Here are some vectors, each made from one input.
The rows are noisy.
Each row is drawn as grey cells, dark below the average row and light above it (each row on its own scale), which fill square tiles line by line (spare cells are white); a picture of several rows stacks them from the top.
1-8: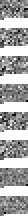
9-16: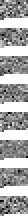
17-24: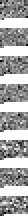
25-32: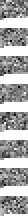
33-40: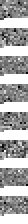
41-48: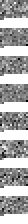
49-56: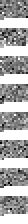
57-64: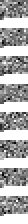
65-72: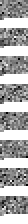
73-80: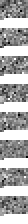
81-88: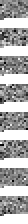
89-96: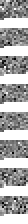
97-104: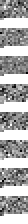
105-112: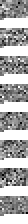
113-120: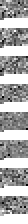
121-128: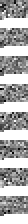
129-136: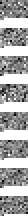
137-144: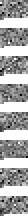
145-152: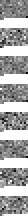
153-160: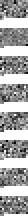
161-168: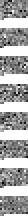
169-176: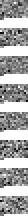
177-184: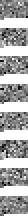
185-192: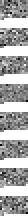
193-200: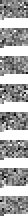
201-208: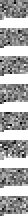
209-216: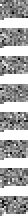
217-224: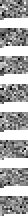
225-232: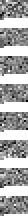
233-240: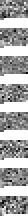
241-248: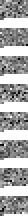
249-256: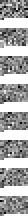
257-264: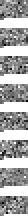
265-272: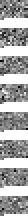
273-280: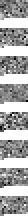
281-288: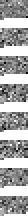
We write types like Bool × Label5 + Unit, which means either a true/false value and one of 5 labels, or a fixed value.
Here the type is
Label6 × (Line6 + Line7) + Line8 × Tree10.
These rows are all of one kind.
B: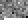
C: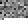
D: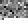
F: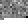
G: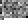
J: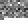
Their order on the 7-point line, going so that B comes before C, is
F, B, G, C, D, J.
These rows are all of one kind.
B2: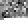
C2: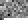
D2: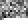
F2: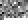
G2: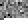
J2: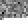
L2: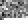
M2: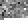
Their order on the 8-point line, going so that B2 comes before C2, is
B2, D2, C2, G2, L2, M2, J2, F2.
